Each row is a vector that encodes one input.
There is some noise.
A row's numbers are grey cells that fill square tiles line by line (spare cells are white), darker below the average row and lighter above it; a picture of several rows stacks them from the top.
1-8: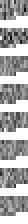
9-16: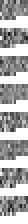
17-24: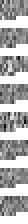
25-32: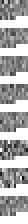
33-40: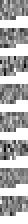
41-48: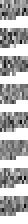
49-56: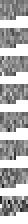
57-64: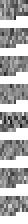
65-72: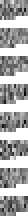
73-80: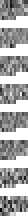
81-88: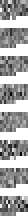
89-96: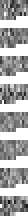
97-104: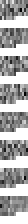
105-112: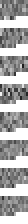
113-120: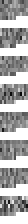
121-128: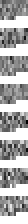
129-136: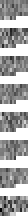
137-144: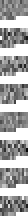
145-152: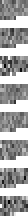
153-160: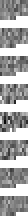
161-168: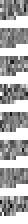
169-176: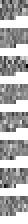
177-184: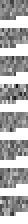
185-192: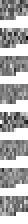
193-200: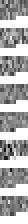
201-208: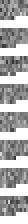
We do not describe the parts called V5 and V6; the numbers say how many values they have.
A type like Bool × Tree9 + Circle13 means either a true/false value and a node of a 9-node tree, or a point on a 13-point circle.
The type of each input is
Line4 + Line7 × (Line7 + V6) × V6 + V5.
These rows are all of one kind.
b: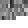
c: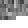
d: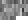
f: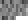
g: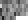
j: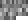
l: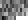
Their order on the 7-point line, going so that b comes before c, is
g, l, f, b, c, j, d.
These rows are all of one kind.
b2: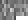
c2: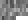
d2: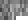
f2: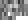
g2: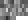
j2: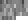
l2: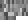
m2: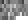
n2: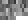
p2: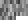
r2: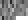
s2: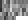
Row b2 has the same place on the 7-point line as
j2, m2, n2 and s2.
